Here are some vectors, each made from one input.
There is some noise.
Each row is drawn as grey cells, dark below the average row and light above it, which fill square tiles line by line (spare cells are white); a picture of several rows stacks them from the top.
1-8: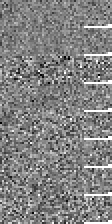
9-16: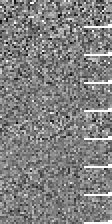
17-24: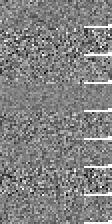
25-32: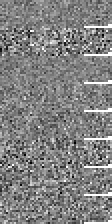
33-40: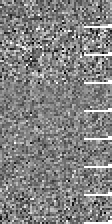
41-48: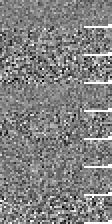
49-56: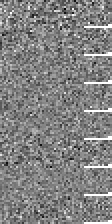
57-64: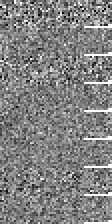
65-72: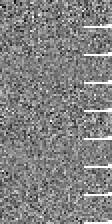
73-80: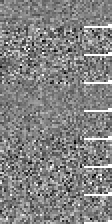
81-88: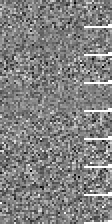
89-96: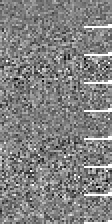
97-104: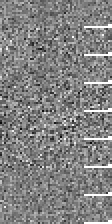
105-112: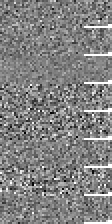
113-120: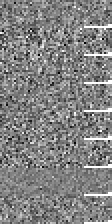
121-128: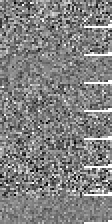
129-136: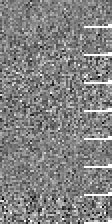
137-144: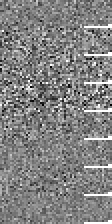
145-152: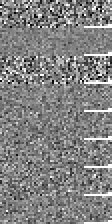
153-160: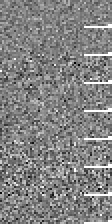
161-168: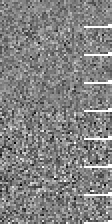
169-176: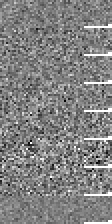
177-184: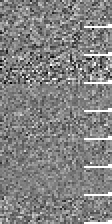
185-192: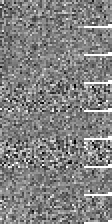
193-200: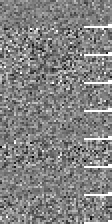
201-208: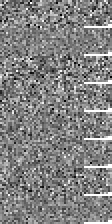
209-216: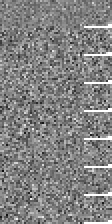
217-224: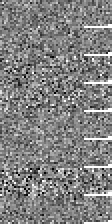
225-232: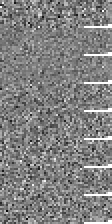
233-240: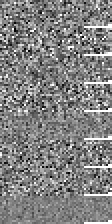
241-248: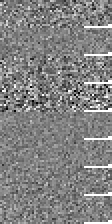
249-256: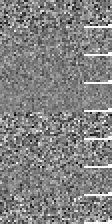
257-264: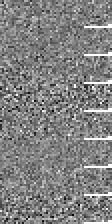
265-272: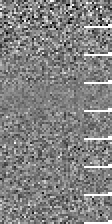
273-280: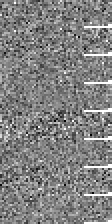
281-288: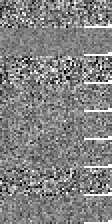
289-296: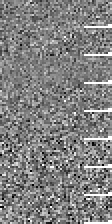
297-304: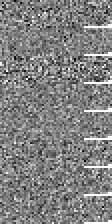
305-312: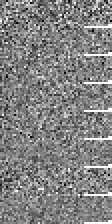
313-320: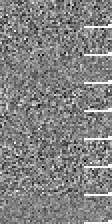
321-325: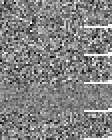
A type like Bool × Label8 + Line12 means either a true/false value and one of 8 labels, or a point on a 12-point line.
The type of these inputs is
Circle11 × Circle11 × (Circle11 + Unit) + Line14.
